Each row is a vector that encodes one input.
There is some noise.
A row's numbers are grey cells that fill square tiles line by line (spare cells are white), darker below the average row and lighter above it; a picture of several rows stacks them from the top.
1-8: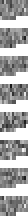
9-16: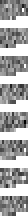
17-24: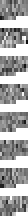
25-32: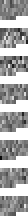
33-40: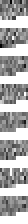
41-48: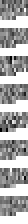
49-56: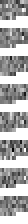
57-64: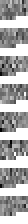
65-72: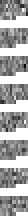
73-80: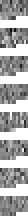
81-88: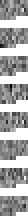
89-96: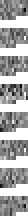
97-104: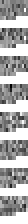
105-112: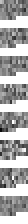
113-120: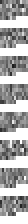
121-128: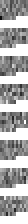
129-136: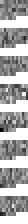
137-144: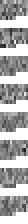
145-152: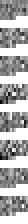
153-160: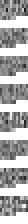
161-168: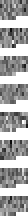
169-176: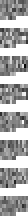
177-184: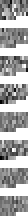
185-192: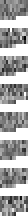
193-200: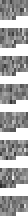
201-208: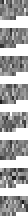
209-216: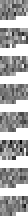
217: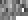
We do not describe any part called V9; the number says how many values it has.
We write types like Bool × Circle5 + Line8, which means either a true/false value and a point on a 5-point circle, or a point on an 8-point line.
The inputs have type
Line11 × List2(Line5) + V9.
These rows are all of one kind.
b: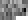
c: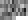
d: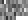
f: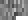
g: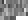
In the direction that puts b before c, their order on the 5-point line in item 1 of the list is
g, d, b, c, f.
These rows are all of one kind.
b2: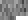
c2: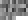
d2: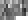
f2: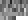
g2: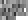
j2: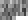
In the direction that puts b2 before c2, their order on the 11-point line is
g2, f2, b2, d2, j2, c2.
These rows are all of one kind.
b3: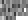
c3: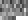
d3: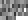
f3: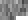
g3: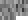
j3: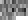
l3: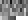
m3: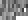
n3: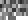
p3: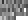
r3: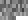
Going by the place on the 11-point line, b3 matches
d3, m3 and p3.
